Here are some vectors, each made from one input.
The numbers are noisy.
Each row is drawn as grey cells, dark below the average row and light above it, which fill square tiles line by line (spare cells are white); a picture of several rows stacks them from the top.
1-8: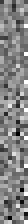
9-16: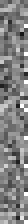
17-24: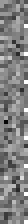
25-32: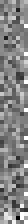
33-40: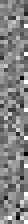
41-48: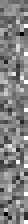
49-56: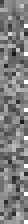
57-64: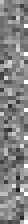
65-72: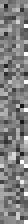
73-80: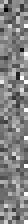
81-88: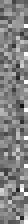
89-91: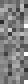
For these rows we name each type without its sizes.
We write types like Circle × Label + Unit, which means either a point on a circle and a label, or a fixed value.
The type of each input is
Label + Tree.
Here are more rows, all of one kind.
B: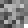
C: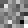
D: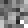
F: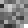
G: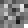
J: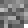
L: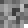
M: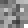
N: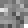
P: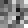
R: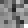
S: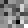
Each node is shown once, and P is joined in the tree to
D and S.
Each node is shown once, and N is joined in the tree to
C and J.
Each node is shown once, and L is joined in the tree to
G and M.
